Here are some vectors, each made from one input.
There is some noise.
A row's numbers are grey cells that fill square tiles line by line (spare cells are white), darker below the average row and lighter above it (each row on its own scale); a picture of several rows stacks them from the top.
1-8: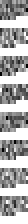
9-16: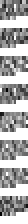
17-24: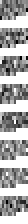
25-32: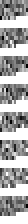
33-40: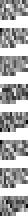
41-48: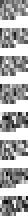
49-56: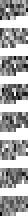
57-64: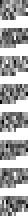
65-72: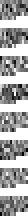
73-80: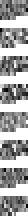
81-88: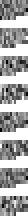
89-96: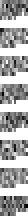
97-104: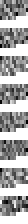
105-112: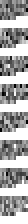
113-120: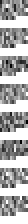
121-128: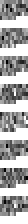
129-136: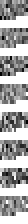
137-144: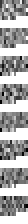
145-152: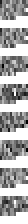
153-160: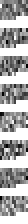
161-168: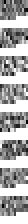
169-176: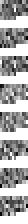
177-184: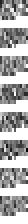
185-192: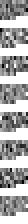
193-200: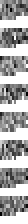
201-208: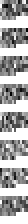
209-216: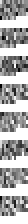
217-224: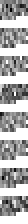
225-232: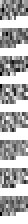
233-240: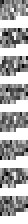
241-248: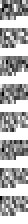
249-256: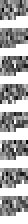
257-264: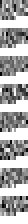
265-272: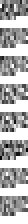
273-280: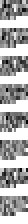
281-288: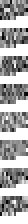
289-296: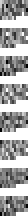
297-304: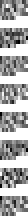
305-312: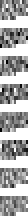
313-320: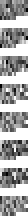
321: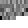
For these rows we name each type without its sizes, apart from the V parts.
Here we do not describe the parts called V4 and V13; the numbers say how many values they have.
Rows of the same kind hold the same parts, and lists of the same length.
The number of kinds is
4.
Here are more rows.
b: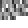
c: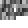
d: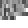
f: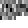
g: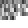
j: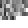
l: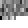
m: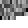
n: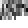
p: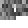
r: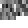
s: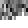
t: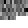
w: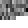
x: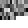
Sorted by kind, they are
b, d, g, j
c, l, m, x
f, n, p, r, s, w
t

